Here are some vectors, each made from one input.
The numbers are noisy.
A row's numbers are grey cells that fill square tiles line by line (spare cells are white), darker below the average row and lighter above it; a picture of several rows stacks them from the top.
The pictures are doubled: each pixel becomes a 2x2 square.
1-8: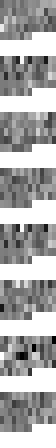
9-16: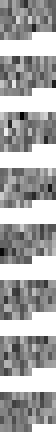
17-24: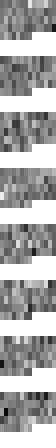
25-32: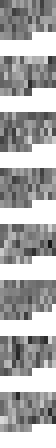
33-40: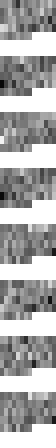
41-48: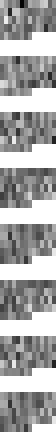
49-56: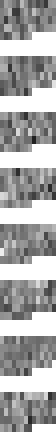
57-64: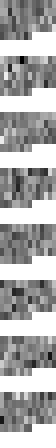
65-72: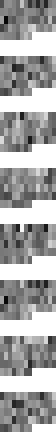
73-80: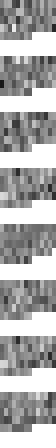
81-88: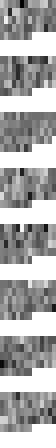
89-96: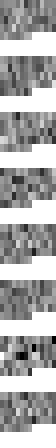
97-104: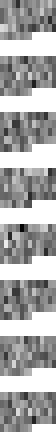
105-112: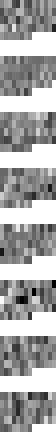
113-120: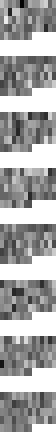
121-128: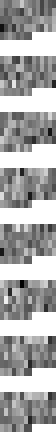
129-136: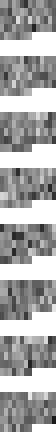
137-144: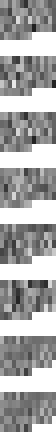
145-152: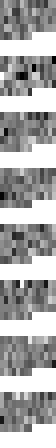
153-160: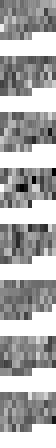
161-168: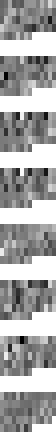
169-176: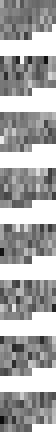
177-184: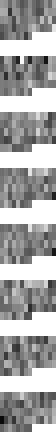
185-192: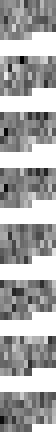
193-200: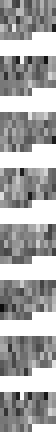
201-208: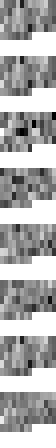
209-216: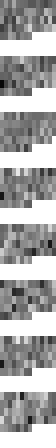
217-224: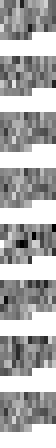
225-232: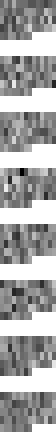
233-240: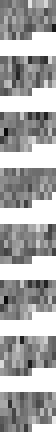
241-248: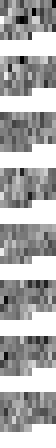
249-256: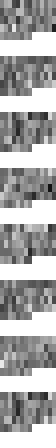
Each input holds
either a point on an 11-point circle and a true/false value, or a fixed value.
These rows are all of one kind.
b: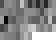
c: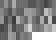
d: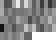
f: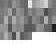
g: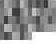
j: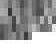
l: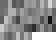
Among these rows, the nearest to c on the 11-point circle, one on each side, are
b and j.
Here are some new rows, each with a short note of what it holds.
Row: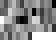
a fixed value
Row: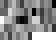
a fixed value
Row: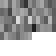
a point on an 11-point circle and a true/false value
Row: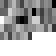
a fixed value
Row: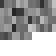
a point on an 11-point circle and a true/false value
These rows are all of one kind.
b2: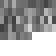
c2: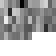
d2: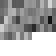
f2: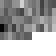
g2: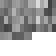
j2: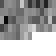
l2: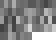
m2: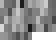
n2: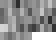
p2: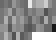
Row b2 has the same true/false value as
f2, j2 and l2.
